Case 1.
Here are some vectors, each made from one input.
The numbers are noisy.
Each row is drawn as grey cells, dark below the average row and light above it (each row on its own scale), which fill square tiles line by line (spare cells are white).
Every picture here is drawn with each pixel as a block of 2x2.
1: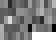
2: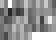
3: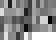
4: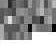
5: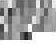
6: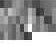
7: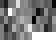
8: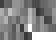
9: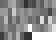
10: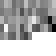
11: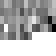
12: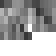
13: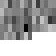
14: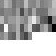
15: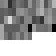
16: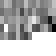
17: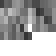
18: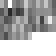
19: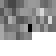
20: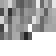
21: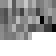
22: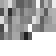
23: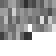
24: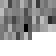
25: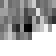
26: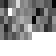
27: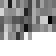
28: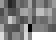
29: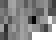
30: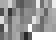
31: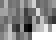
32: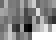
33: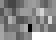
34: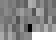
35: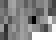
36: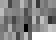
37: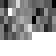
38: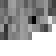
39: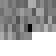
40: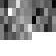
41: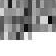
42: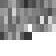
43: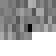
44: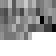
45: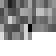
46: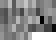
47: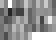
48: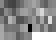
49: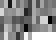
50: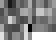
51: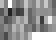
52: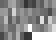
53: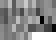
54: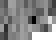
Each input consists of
either a point on a 7-point line, or three true/false values.
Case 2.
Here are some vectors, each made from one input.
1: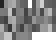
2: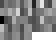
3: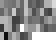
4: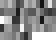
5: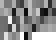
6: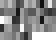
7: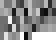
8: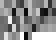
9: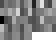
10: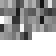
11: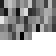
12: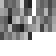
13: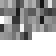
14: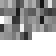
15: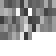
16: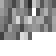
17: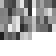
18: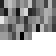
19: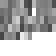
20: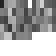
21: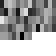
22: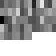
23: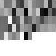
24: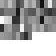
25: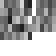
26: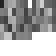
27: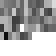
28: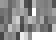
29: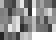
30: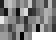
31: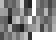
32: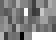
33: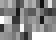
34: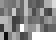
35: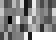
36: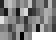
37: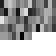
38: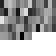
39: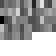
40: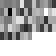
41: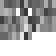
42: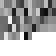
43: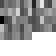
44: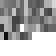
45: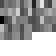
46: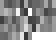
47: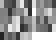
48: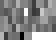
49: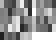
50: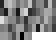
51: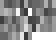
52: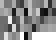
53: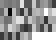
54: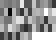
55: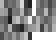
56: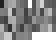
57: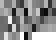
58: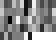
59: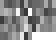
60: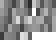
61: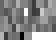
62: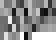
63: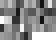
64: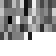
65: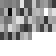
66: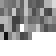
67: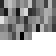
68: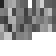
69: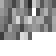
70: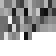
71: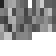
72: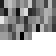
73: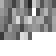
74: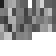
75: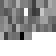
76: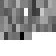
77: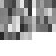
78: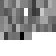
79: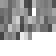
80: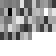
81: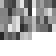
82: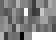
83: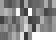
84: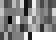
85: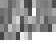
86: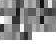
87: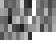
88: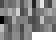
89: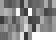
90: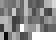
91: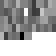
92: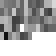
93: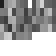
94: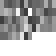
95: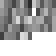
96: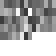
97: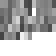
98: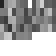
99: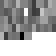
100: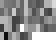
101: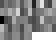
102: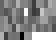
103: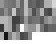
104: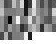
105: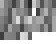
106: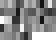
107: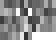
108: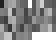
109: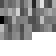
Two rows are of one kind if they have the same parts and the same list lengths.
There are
2 kinds of row.
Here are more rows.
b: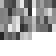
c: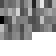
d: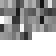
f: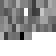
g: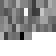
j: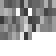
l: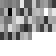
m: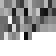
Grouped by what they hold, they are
b, l
c, d, f, g, j, m

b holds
a point on a 6-point line.
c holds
three true/false values.
